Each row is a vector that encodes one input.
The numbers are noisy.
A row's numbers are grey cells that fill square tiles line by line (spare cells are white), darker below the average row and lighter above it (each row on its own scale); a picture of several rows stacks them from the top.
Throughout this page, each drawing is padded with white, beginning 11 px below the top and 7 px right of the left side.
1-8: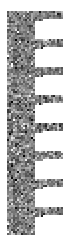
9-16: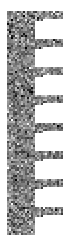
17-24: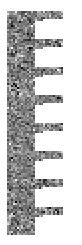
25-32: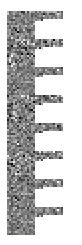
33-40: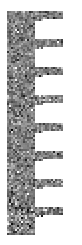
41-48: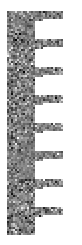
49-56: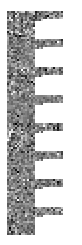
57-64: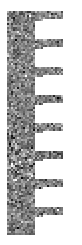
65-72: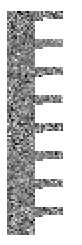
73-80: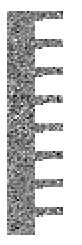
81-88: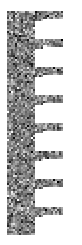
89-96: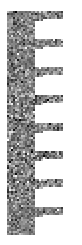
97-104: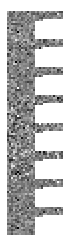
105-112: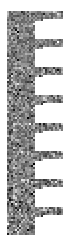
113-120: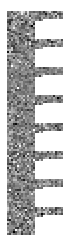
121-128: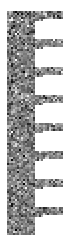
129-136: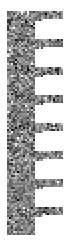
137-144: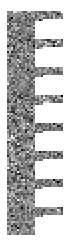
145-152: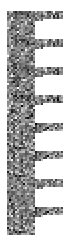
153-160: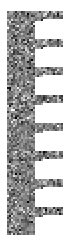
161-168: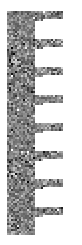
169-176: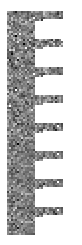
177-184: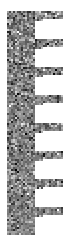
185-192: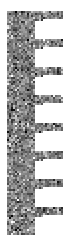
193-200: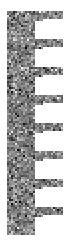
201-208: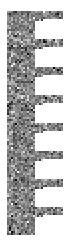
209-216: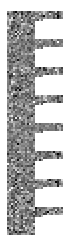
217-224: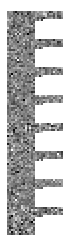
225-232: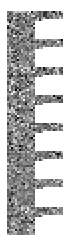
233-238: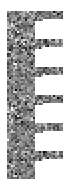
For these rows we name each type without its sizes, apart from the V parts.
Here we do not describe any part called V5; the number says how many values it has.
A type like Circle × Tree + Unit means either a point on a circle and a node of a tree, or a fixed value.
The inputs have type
List(Label × V5).
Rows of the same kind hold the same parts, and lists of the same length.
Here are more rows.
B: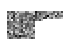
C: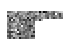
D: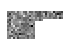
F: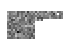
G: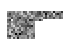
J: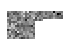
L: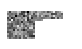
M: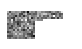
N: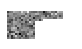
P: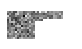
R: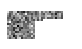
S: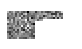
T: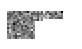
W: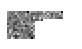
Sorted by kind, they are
B
C, D, G, J, N
F, L, M, P, R, S, T, W

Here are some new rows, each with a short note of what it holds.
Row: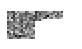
the empty list
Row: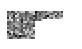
the empty list
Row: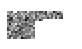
a list of one item
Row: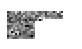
a list of one item
